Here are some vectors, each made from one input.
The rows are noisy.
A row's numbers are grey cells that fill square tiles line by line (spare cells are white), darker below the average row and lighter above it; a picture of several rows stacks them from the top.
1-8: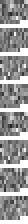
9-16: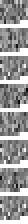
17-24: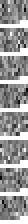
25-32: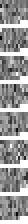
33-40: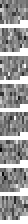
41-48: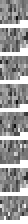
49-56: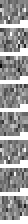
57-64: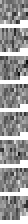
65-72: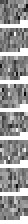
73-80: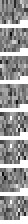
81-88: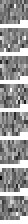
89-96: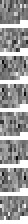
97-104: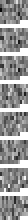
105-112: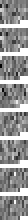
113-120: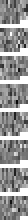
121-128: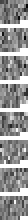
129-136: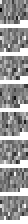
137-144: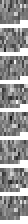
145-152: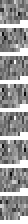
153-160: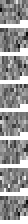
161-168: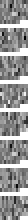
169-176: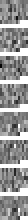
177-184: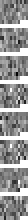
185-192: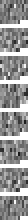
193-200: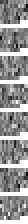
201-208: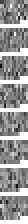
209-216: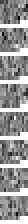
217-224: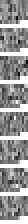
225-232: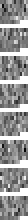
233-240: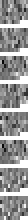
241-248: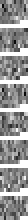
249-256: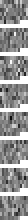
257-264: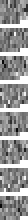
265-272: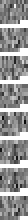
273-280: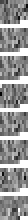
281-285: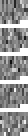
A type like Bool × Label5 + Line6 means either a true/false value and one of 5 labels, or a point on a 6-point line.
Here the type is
Circle8 + Circle17.
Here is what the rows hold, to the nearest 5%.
About 35% of them hold a point on an 8-point circle. The rest hold a point on a 17-point circle.
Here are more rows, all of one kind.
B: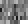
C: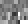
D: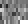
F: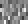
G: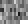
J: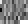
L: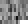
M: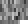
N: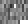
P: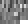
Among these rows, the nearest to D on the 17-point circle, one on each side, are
F and N.
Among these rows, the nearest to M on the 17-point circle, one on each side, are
L and P.
